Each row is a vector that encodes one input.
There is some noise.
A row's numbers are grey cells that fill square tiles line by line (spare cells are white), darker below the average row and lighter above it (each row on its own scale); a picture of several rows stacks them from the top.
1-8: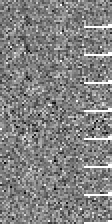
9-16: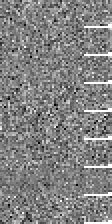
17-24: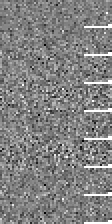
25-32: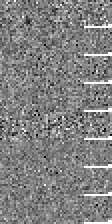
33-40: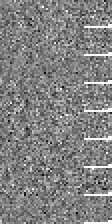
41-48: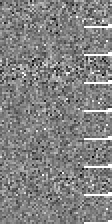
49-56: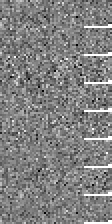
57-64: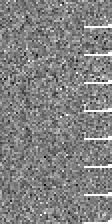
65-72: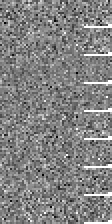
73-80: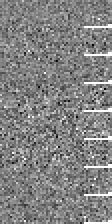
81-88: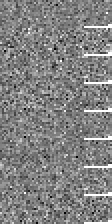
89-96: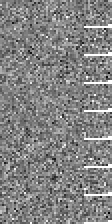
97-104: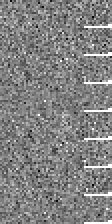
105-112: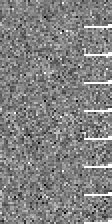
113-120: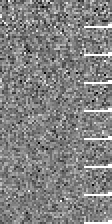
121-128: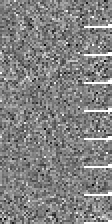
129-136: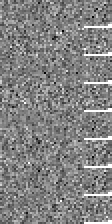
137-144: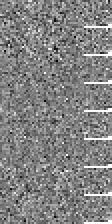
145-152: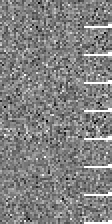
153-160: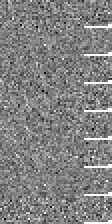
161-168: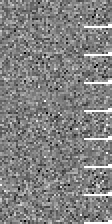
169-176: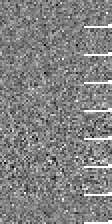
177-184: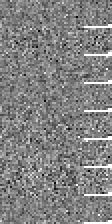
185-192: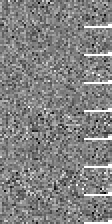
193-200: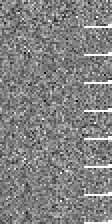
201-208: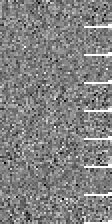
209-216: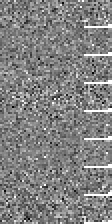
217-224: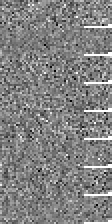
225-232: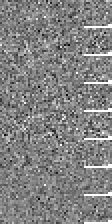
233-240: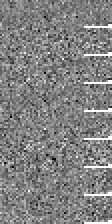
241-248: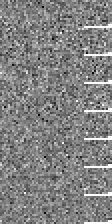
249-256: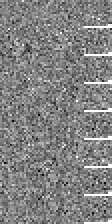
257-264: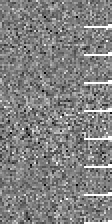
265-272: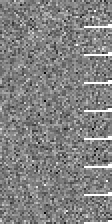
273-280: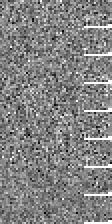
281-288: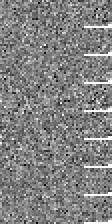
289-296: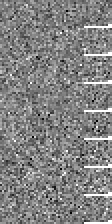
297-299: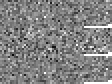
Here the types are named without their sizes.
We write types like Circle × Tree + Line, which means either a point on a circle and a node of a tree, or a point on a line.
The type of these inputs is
Circle × (Circle + Unit) × Tree × (Tree + Unit).
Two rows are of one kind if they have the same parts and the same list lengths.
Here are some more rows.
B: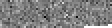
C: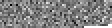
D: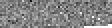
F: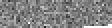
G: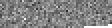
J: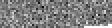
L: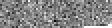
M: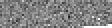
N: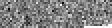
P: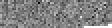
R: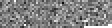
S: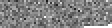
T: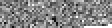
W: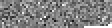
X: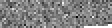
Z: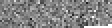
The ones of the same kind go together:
B
C, J, R, W
D, G, X, Z
F, L, M, N, P, S, T

